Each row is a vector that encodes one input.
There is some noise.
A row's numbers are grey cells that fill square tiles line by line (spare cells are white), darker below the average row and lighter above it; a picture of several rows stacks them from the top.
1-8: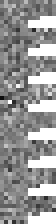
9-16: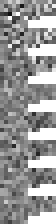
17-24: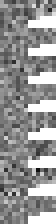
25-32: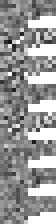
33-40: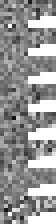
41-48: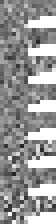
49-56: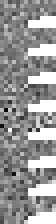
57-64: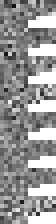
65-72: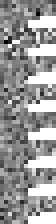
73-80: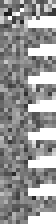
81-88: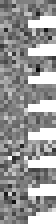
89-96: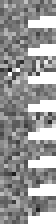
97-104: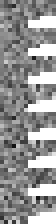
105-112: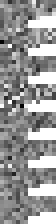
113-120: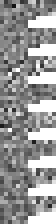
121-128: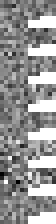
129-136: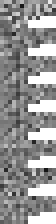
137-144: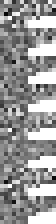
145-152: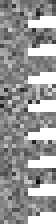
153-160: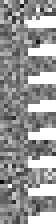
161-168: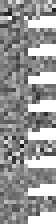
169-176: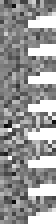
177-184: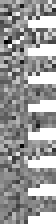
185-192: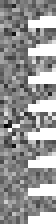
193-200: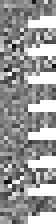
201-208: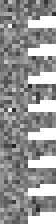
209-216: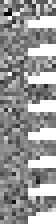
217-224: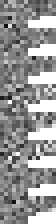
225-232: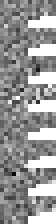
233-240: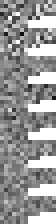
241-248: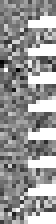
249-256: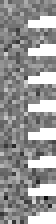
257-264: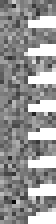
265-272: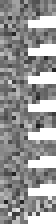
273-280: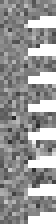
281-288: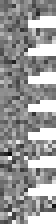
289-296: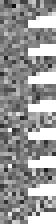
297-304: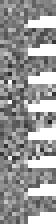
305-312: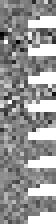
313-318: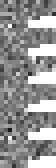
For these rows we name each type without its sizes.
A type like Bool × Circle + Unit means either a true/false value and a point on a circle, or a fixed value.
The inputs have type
Circle × Circle + List(Circle + Line).
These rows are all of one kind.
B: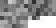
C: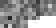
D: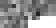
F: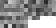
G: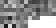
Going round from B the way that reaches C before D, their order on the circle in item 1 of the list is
B, F, G, C, D.
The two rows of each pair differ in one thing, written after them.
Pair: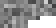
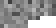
the place on the line in item 1 of the list
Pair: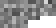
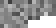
the place on the line in item 1 of the list
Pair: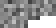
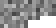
the place on the line in item 1 of the list
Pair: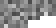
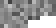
the place on the line in item 1 of the list
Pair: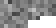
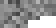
the place on the circle in item 2 of the list
